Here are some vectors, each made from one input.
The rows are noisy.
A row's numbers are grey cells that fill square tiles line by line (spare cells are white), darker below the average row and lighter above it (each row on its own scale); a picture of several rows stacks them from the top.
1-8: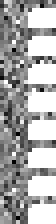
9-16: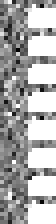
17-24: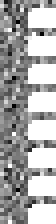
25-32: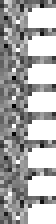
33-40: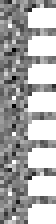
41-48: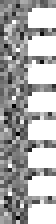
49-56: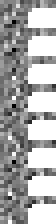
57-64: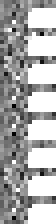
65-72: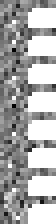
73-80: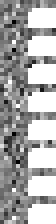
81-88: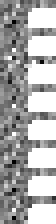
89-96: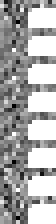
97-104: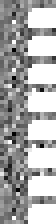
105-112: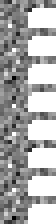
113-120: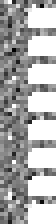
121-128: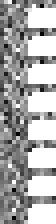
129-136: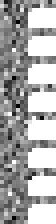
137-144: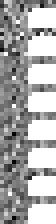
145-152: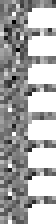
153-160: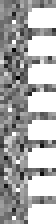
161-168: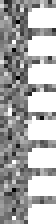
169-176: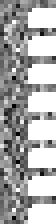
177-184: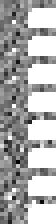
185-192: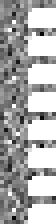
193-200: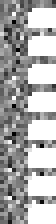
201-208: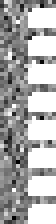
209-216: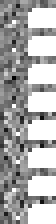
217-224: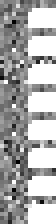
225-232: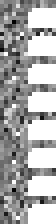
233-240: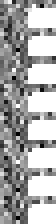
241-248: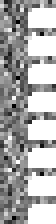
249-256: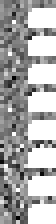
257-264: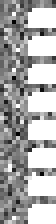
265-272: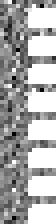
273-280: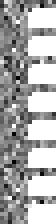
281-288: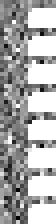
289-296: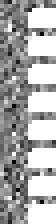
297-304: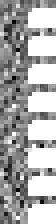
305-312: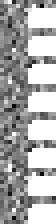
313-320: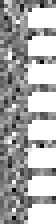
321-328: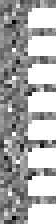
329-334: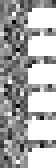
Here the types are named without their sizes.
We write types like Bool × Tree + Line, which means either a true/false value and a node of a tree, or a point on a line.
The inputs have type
Bool × Bool × Bool + Unit.
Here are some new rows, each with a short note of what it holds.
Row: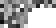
a fixed value
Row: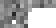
three true/false values
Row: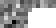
three true/false values
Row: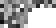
a fixed value
